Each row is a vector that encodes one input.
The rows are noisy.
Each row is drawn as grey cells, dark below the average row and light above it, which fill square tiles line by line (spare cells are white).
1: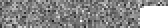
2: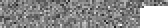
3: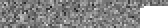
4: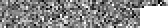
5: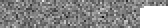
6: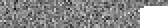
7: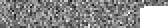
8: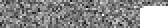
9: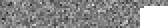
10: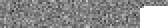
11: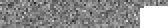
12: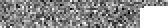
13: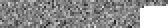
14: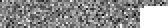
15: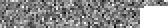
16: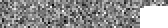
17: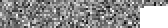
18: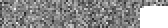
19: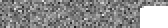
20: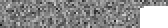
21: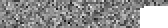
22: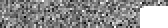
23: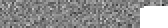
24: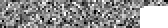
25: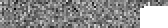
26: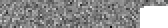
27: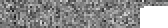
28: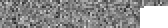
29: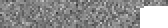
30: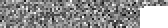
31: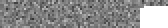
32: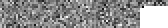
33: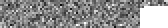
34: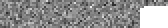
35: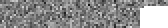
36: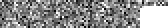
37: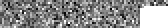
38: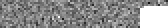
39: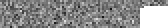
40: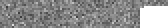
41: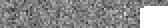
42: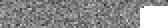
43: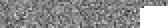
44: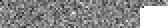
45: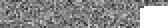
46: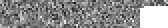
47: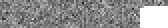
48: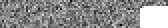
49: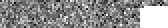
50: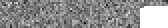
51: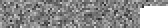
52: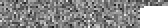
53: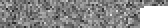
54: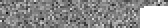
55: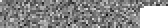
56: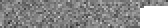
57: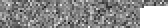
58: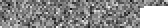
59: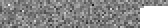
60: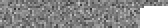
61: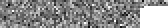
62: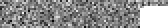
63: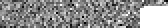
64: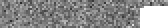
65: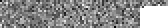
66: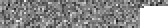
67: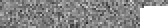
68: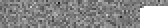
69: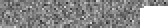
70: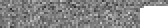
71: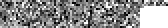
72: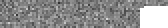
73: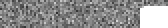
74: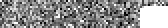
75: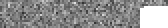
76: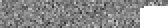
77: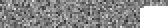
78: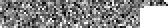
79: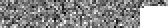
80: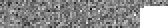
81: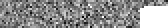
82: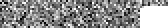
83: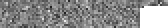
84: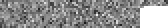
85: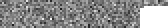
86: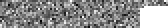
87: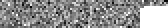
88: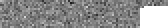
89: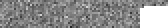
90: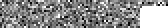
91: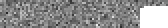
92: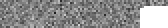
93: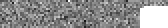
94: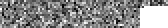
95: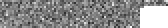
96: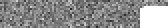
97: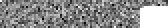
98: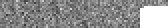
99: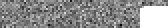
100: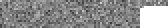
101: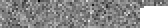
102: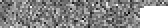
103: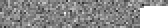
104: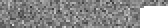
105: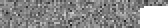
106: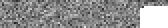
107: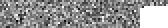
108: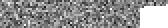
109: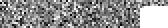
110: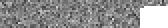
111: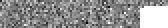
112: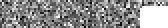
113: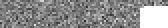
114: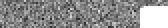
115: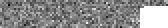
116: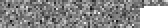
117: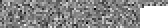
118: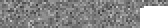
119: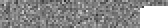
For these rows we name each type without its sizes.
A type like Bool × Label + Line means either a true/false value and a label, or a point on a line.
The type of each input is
(Bool × Bool × Bool + Label) × Circle.
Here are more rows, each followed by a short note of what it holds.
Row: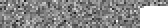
a point on a circle and three true/false values
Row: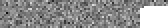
a point on a circle and a label
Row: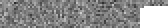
a point on a circle and three true/false values
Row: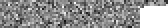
a point on a circle and a label
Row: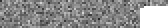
a point on a circle and three true/false values
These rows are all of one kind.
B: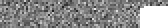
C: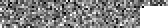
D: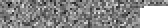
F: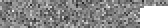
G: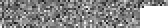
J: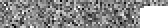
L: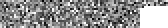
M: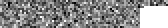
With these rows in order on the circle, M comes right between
G and J.
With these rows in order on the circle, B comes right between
D and J.
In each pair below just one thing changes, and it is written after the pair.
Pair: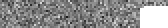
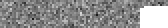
the place on the circle
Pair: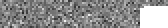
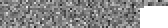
the place on the circle
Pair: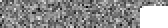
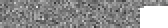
the place on the circle
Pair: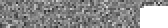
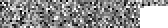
one of the three true/false values
